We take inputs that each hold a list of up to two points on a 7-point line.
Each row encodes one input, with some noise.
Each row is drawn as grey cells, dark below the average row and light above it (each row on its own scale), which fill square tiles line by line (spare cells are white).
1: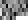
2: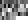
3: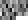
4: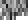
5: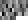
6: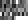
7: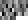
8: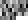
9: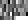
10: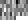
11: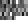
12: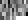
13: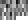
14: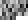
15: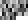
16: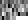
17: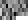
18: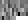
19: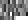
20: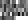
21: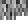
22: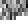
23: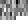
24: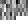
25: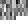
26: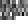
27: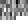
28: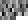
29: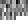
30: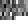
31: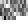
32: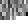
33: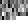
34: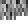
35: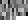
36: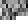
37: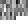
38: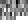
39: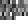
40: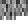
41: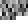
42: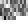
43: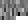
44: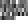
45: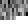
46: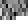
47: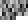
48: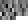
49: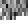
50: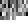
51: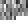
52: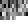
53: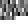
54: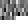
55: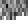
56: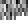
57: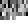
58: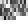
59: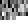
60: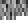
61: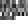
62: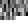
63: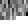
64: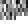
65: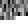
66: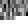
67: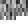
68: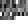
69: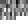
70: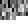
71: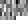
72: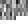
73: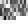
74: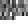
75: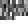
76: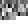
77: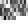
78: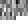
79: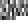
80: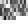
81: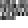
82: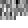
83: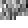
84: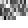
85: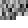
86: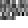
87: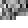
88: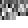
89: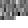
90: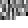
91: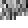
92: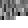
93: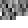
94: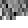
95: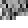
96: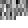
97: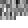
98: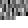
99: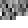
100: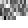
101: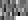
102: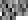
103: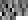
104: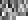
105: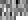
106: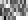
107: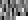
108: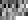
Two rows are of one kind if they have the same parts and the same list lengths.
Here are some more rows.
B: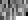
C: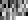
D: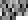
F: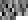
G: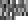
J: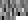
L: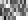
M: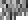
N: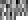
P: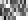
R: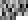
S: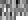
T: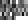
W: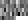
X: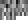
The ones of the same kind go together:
B, C, G, J, T, W
D, F, M, N, R, S, X
L, P

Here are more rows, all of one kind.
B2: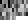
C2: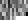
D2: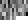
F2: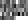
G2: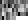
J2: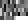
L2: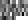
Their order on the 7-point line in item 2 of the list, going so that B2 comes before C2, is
F2, G2, L2, J2, B2, D2, C2.
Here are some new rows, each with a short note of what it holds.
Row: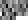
a list of one item
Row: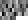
a list of one item
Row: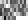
the empty list
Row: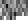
a list of one item
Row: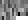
a list of two items
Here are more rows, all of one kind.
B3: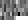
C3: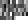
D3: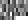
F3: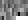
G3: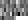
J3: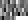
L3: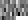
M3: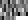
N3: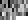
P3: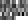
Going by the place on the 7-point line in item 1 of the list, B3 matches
D3, G3, J3 and L3.
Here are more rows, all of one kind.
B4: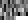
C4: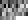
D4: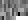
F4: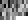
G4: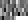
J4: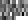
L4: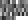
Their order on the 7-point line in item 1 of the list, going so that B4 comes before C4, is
J4, L4, G4, B4, D4, F4, C4.
